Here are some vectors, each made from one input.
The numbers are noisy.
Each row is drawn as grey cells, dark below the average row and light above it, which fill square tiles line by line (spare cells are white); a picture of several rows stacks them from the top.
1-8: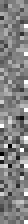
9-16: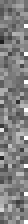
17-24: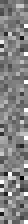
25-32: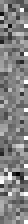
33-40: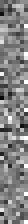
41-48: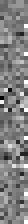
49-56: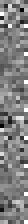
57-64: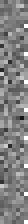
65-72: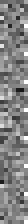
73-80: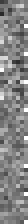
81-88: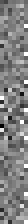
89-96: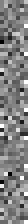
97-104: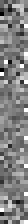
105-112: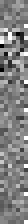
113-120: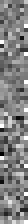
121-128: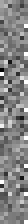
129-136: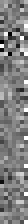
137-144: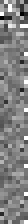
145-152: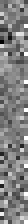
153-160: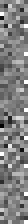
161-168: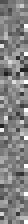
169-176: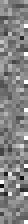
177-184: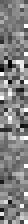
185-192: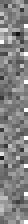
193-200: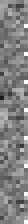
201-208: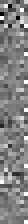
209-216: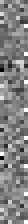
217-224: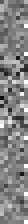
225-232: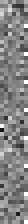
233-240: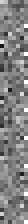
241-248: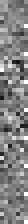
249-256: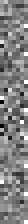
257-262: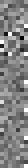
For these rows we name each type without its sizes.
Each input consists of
a list of points on a line.
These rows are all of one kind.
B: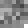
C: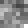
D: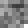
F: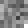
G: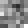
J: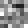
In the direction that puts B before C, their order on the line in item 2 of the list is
B, C, F, D, G, J.
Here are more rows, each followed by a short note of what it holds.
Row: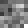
a list of one item
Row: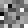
a list of two items
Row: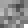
a list of two items
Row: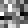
the empty list
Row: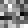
the empty list
